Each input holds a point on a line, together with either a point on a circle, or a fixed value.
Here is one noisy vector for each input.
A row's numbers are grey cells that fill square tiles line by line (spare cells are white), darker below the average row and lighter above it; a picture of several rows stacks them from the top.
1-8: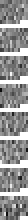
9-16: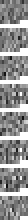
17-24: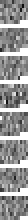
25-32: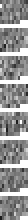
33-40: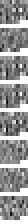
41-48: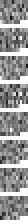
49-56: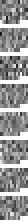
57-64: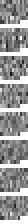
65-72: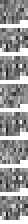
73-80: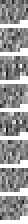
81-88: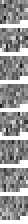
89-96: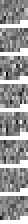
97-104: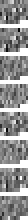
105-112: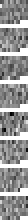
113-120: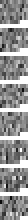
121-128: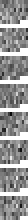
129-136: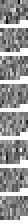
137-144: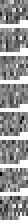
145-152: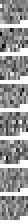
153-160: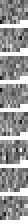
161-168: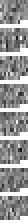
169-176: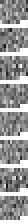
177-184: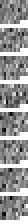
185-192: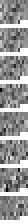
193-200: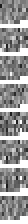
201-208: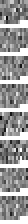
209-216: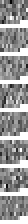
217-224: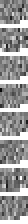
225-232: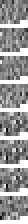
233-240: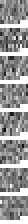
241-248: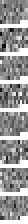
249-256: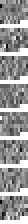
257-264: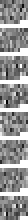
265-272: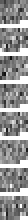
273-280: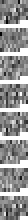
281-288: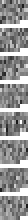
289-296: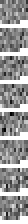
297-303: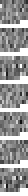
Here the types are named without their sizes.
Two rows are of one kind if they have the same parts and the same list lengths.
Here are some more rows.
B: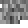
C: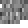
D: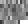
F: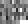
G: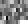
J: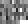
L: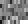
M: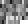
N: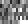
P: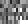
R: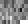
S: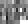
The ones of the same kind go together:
B, C, D, L, M, R
F, G, J, N, P, S

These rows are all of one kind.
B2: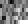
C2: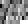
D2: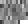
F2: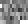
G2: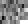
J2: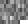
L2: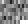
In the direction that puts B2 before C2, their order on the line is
F2, J2, D2, L2, G2, B2, C2.
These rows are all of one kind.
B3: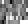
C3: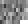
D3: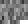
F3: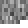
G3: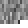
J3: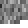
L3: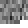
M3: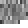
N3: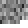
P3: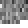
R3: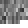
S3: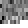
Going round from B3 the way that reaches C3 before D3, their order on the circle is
B3, P3, G3, L3, N3, C3, R3, D3, S3, J3, M3, F3.
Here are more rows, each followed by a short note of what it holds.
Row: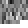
a point on a circle and a point on a line
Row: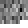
a point on a circle and a point on a line
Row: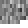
a point on a circle and a point on a line
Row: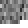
a point on a circle and a point on a line
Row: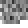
a point on a circle and a point on a line
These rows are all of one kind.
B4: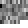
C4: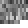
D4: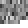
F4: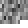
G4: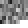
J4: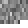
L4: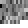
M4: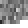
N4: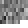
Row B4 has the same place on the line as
D4, F4 and G4.
